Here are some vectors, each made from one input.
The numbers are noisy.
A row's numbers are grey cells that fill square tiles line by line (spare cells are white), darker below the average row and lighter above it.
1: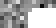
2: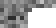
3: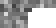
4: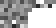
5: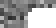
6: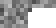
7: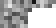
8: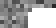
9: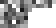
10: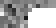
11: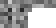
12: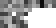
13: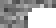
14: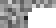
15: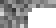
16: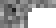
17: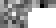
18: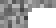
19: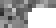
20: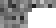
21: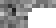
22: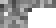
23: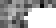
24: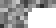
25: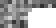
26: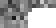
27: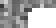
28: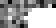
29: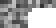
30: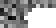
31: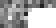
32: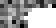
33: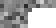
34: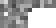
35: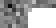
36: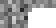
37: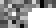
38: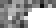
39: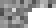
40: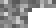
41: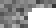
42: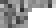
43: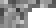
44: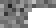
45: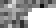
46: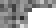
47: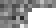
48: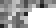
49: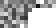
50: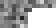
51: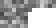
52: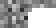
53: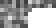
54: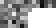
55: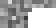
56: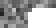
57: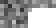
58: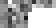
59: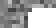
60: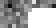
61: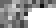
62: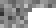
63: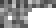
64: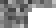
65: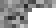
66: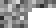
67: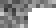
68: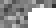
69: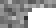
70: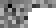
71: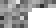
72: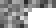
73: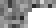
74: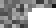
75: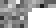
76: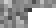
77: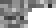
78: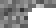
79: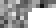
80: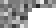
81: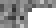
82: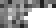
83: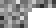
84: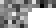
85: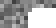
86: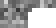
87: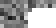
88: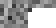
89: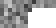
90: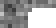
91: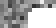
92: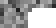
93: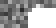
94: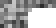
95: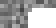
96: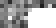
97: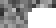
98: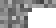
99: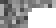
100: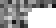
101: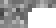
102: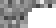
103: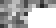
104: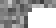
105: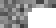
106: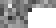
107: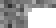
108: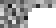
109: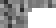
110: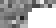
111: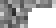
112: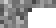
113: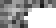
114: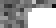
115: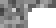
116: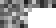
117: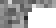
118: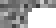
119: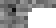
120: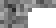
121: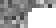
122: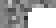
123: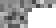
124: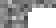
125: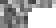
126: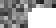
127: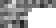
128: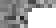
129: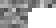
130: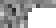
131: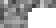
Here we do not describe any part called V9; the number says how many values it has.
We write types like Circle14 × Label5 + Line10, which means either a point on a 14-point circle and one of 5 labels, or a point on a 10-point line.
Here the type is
Bool × Bool × Bool × V9 + Line7.
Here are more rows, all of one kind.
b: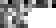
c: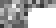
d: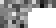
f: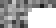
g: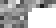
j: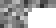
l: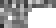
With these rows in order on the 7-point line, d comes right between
g and j.
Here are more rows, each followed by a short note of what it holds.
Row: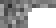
three true/false values and a value of V9
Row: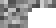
three true/false values and a value of V9
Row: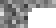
three true/false values and a value of V9
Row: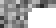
a point on a 7-point line
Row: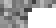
three true/false values and a value of V9
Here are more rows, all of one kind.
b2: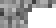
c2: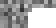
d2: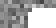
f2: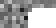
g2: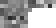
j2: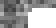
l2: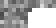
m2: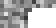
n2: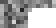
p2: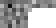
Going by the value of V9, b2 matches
d2, m2 and p2.
